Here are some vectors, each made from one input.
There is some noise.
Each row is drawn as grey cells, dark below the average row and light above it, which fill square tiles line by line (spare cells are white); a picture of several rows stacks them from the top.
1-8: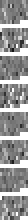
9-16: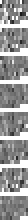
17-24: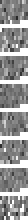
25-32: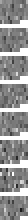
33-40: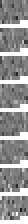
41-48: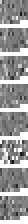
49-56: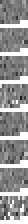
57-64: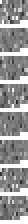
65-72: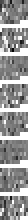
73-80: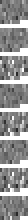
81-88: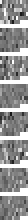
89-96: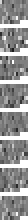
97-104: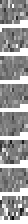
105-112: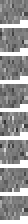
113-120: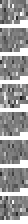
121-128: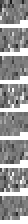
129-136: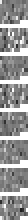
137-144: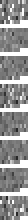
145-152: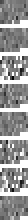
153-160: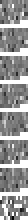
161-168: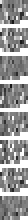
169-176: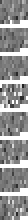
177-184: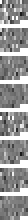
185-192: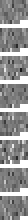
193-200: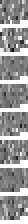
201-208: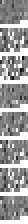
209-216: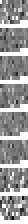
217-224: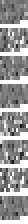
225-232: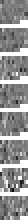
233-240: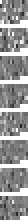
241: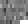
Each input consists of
either a point on an 11-point circle and a true/false value, or a fixed value.
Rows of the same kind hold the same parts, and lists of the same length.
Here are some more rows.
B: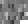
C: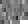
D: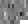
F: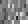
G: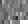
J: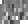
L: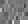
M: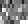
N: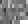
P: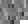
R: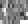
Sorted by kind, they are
B, C, D, F, G, J, L, N, P, R
M

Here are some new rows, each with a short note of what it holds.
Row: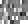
a point on an 11-point circle and a true/false value
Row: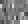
a point on an 11-point circle and a true/false value
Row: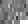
a point on an 11-point circle and a true/false value
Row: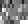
a fixed value
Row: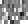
a point on an 11-point circle and a true/false value
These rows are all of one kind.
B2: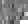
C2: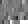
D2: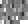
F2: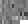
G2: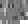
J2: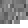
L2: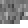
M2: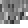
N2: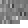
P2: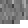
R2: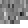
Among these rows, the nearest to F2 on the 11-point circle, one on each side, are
N2 and R2.
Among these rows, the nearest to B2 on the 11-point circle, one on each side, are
D2 and L2.
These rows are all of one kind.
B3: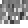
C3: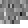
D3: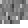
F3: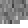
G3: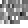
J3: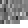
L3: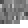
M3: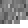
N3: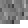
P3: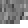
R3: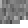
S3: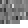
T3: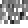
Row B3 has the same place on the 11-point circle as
P3, R3, S3 and T3.
